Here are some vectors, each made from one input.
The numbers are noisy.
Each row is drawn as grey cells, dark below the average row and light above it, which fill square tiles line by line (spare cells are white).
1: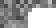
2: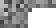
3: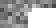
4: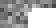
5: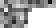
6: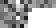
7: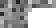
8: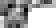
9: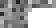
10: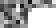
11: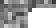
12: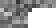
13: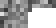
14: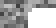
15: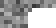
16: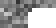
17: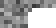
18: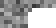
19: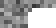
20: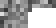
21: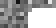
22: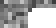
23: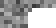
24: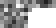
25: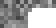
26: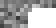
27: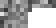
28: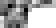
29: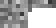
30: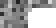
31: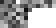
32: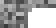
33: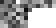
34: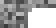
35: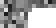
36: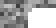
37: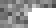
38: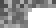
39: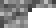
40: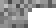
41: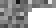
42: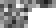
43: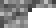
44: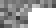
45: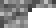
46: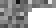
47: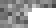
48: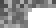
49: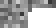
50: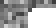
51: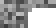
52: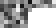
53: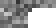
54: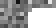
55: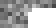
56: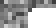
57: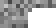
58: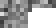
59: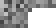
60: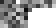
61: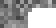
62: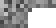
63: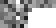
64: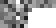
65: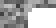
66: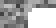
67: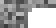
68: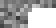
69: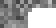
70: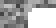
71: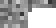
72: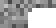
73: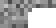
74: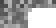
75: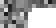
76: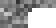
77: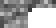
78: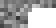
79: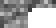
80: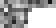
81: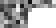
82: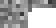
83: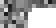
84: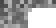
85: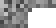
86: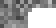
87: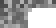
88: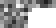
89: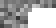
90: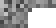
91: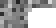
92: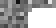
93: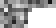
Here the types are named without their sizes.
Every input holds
either a point on a line, or four true/false values.
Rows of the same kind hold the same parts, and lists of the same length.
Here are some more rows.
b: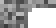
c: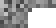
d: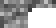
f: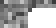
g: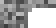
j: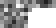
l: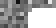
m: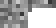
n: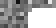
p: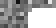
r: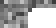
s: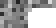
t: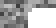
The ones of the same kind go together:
b, c, d, f, g, l, m, n, p, r, s, t
j

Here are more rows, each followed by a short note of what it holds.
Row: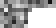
a point on a line
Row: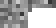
four true/false values
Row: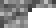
four true/false values
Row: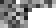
a point on a line
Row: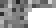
four true/false values
